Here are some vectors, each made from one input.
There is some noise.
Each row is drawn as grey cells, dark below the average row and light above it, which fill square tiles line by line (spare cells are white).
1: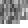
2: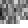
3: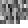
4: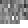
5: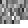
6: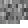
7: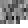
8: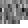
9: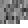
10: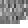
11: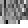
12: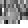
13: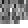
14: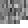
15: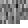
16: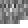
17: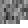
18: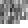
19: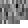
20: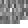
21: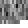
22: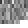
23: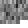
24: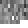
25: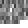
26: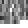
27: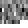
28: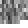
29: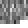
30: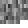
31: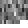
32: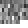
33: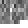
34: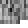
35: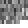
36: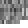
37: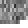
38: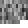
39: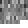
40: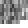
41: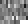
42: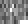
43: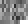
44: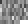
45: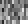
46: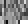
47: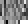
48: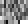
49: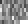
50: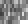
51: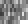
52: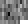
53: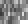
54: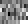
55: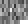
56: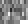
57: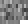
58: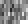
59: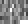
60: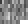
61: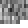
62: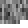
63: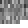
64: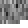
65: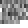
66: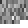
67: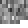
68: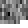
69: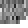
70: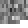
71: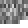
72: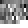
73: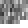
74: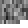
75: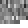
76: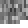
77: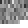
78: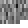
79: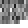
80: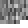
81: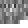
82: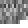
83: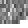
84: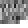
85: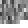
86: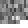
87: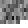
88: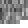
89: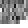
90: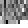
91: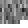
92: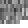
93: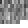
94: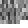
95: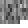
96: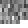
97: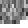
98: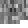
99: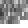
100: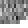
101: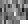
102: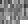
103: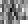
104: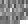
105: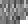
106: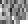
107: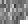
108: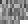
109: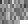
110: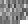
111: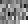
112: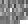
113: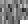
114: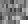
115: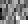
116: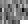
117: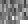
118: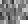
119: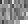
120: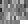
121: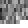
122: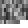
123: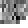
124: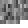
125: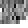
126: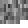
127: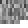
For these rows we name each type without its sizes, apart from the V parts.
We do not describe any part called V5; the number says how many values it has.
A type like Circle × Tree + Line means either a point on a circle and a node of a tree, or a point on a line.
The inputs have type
Bool × V5 + List(Line).
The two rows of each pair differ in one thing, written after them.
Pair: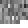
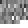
the place on the line in item 1 of the list
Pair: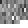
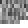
the place on the line in item 2 of the list
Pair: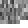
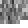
the place on the line in item 2 of the list
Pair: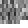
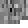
the place on the line in item 1 of the list
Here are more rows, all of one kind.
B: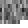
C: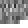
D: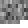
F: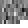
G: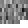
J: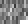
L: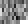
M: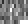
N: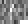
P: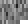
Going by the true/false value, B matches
D, F, G and P.
